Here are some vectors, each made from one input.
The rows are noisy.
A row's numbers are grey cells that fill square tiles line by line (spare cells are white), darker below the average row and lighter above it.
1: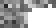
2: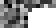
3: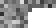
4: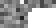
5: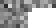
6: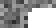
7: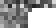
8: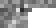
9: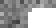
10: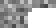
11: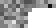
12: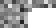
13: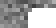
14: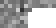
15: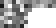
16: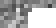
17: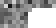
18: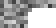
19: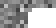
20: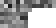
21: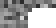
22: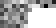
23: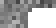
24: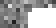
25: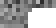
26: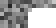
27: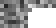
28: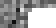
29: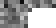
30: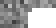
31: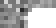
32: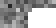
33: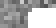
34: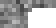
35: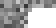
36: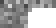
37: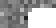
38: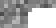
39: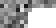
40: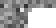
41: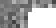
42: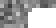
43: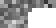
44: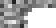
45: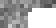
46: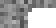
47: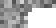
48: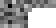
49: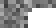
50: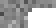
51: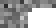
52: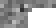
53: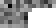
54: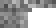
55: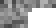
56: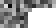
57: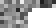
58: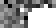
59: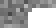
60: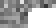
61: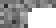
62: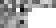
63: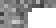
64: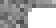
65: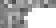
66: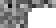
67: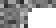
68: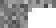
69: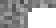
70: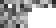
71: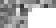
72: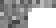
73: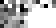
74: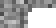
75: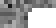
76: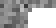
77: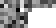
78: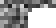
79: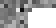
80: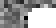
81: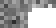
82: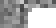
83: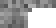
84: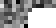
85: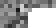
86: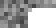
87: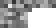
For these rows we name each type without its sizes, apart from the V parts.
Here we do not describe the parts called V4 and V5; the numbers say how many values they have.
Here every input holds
a true/false value and a value of V5, together with either a point on each of two lines, or a value of V4.
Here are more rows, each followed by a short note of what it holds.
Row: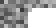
a true/false value, a value of V4 and a value of V5
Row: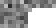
a true/false value, a value of V4 and a value of V5
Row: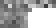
a point on each of two lines, a true/false value and a value of V5
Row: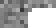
a true/false value, a value of V4 and a value of V5
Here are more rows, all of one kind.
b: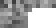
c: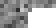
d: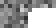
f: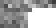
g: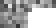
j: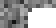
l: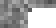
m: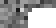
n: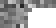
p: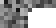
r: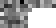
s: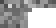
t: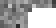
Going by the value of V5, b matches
m and s.
